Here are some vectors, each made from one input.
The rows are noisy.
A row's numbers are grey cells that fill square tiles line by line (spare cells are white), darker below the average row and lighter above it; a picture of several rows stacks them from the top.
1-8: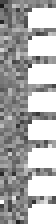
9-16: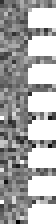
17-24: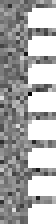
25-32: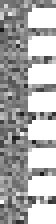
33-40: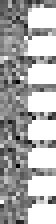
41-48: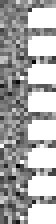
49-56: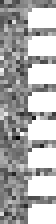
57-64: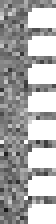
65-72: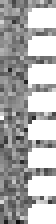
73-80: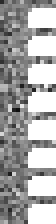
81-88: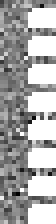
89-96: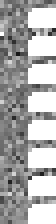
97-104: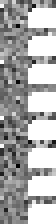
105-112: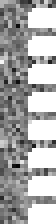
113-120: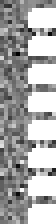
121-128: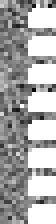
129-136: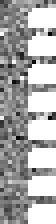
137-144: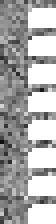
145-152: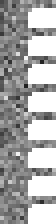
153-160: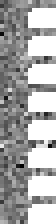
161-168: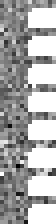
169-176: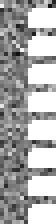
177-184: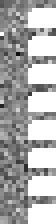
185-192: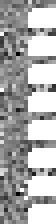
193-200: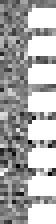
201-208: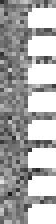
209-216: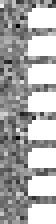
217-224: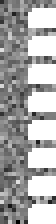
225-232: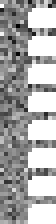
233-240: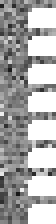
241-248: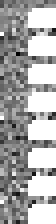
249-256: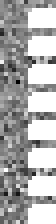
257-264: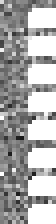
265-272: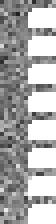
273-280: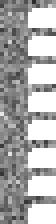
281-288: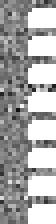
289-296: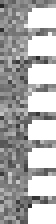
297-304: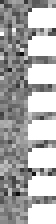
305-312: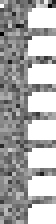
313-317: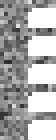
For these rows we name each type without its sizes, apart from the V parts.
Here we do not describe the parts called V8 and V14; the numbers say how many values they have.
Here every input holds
either a point on a circle and a true/false value, or a value of V8 and a value of V14.
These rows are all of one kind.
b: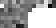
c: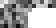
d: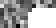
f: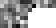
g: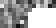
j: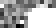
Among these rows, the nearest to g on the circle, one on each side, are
b and j.
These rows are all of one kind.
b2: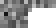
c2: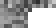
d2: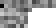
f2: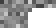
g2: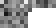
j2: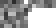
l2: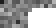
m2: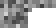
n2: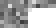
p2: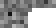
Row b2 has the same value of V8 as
g2 and j2.
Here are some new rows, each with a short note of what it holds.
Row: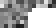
a point on a circle and a true/false value
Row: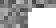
a value of V8 and a value of V14
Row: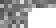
a value of V8 and a value of V14
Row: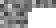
a value of V8 and a value of V14
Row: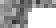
a value of V8 and a value of V14
